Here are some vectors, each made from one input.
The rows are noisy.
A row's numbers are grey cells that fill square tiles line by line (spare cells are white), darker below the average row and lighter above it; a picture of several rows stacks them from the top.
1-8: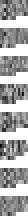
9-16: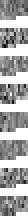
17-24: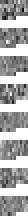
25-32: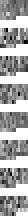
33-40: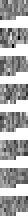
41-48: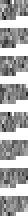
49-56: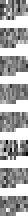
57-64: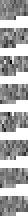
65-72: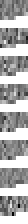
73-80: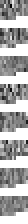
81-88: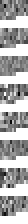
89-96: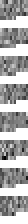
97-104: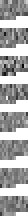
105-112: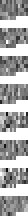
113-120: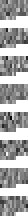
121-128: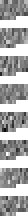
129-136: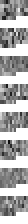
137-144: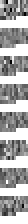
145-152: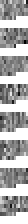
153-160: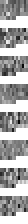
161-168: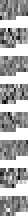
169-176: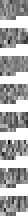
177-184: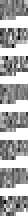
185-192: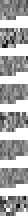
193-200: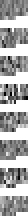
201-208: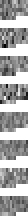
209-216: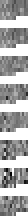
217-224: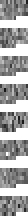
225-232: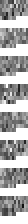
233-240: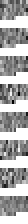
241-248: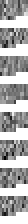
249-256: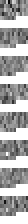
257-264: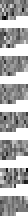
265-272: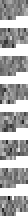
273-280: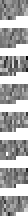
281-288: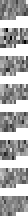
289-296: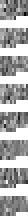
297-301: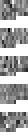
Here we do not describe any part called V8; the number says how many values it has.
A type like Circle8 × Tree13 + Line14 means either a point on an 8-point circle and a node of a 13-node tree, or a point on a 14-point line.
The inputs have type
(Bool × Circle10 + Unit) × V8 + Tree12.
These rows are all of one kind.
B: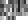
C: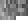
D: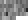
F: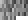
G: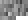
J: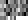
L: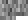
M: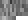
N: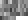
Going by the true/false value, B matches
F, G and N.
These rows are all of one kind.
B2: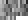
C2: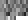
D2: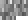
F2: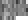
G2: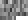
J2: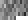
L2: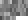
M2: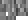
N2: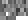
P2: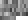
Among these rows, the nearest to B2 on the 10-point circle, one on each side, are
L2 and P2.
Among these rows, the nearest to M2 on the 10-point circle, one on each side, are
G2 and N2.
